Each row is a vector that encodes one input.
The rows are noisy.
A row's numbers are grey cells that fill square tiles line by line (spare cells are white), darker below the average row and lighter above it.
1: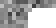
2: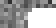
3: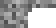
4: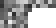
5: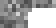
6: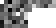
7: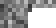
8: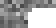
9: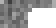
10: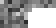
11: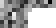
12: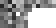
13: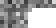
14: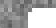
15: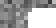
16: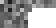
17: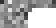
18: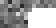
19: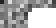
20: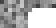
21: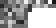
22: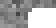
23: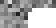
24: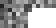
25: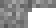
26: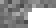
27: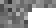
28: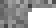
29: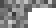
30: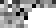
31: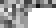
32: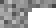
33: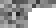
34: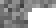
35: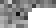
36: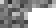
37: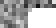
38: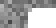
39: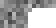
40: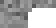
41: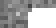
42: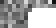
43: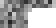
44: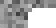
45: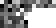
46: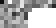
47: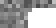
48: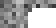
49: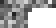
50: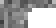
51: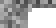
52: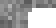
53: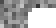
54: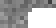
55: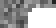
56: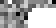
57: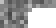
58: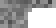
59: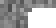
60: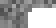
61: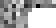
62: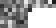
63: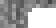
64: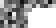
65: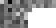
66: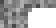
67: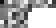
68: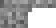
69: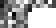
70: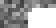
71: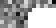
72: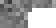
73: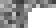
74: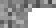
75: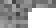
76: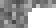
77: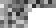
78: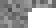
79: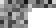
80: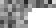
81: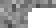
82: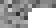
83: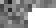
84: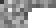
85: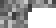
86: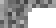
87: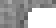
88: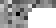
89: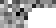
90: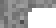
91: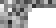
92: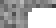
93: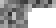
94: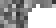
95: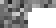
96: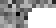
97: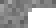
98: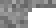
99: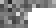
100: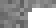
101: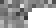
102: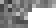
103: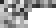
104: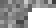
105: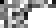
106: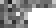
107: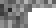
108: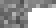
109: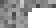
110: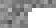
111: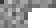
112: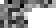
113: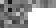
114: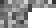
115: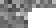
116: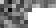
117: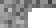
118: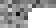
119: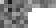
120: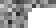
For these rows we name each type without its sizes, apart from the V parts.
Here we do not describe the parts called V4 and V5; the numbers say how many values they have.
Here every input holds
a label and a value of V4, together with either a point on a line, or a value of V5.
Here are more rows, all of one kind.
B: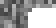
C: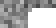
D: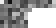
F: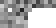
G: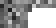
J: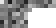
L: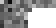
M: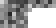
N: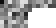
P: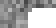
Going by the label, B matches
G, J, M and P.
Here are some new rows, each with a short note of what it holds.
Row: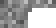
a label, a point on a line and a value of V4
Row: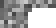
a label, a value of V4 and a value of V5
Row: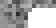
a label, a value of V4 and a value of V5
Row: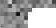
a label, a value of V4 and a value of V5
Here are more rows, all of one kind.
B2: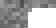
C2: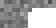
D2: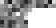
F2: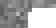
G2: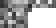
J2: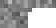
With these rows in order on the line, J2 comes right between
C2 and G2.
